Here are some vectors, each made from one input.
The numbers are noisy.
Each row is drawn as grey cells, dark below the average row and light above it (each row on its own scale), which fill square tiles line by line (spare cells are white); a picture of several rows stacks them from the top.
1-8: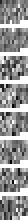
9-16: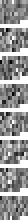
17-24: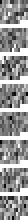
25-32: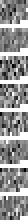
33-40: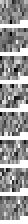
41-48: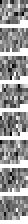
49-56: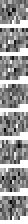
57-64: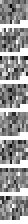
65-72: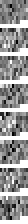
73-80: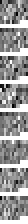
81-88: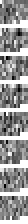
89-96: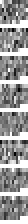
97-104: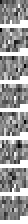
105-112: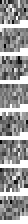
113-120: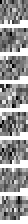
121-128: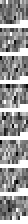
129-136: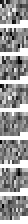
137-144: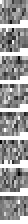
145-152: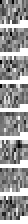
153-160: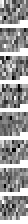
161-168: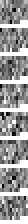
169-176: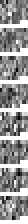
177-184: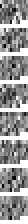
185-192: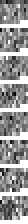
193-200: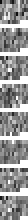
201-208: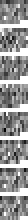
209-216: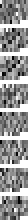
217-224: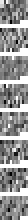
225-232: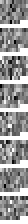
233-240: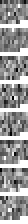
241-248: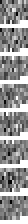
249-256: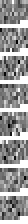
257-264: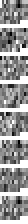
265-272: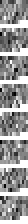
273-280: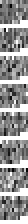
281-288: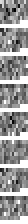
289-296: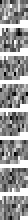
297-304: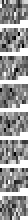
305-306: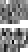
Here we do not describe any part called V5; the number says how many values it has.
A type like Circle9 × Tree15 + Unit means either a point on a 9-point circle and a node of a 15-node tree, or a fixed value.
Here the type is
(Bool × Circle8 + Line8) × List2(V5).
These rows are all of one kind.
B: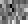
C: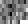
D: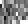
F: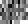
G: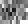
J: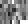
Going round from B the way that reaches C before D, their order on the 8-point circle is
B, C, F, D, G, J.
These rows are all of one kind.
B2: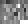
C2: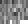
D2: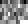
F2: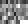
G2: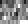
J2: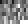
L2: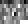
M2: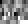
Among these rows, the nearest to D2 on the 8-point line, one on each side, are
F2 and M2.
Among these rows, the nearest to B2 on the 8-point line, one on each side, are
C2 and L2.
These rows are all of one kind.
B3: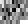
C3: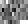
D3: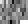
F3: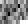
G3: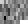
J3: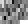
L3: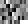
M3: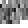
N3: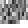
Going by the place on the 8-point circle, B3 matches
C3 and M3.
